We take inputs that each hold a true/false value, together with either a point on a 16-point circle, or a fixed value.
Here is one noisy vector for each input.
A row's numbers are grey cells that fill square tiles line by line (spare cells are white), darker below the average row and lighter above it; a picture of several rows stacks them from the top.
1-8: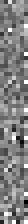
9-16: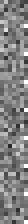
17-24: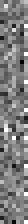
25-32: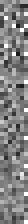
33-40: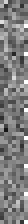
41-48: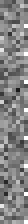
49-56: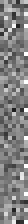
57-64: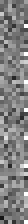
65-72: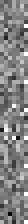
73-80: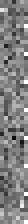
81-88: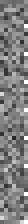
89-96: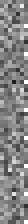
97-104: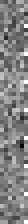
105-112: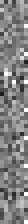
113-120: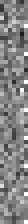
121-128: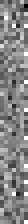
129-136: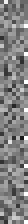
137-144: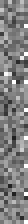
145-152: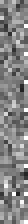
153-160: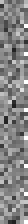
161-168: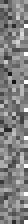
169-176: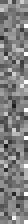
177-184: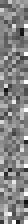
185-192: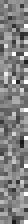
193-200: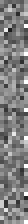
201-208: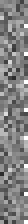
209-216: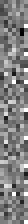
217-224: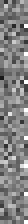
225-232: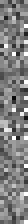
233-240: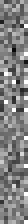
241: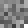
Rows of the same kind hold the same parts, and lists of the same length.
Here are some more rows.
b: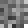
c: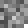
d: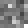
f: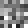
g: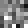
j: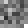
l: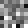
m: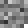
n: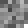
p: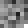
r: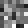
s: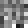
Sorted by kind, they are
b, c, d, j, m, n, p
f, g, l, r, s

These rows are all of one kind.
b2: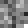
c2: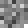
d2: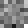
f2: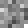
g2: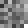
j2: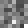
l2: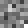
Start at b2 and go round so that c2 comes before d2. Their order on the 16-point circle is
b2, g2, f2, c2, d2, l2, j2.
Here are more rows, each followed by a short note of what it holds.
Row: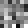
a true/false value
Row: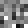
a true/false value
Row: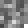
a point on a 16-point circle and a true/false value
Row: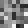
a true/false value
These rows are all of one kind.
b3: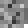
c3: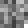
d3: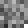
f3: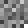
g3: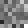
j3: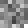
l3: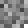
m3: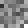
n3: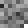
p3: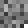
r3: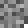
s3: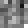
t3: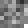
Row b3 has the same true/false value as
c3 and j3.
